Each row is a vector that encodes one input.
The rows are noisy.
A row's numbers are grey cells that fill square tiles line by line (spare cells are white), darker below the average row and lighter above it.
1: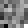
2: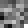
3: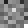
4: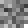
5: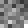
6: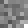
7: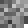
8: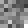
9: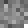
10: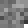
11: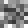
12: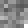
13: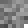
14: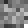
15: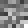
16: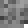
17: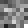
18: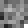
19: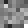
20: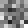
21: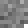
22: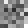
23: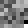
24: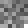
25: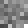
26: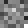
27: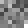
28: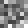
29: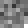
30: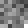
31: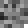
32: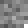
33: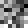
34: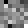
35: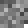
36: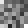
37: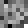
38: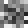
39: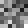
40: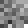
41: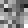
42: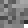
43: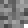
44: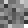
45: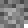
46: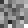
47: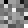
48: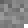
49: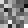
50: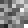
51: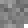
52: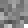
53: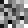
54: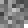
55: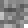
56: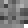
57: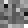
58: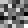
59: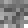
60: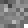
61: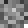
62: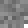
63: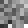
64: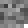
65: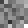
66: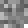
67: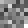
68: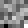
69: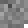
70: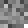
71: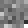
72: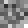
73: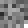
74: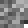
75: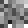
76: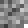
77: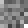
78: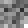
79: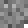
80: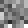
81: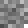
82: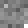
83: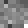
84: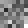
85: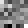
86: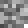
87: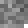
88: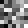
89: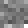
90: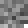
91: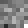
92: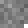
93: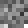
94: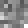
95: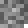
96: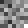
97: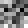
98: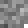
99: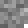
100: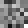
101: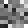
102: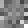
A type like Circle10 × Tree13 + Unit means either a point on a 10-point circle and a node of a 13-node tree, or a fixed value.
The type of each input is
List2(Bool × Line5).
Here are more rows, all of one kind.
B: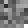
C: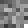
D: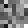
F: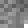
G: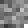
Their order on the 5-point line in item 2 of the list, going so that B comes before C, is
G, B, D, C, F.
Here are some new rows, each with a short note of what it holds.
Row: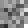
a list of one item
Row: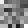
the empty list
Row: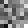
a list of two items
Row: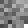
a list of one item
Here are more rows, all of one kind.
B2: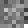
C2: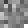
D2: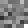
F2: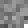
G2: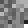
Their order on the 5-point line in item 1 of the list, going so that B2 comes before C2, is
D2, F2, B2, G2, C2.
